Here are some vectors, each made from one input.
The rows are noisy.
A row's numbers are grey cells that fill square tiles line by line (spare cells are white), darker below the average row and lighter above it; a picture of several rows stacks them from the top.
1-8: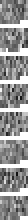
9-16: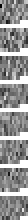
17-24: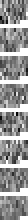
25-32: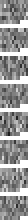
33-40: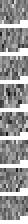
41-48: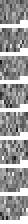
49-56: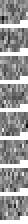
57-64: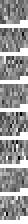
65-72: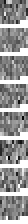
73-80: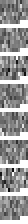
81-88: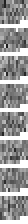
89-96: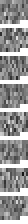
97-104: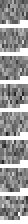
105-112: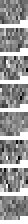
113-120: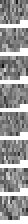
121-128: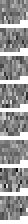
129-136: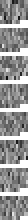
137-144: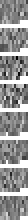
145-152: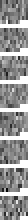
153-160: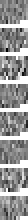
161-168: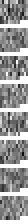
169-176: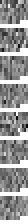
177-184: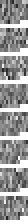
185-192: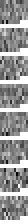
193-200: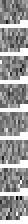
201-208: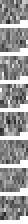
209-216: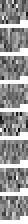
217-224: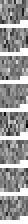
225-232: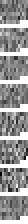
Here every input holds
a point on a 16-point circle, one of 11 labels and one of 12 labels.
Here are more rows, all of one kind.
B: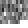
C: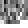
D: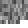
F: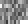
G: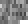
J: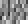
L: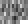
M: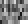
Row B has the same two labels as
L and M.
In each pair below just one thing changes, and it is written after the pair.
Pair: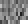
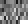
the place on the 16-point circle
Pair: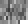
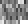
the place on the 16-point circle
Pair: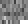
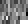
one of the two labels
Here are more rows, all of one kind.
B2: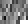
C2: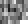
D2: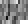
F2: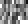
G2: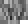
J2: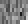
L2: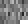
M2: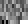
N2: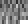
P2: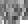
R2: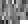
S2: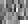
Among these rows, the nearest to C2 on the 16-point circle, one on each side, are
F2 and N2.
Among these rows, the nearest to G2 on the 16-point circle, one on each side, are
P2 and R2.
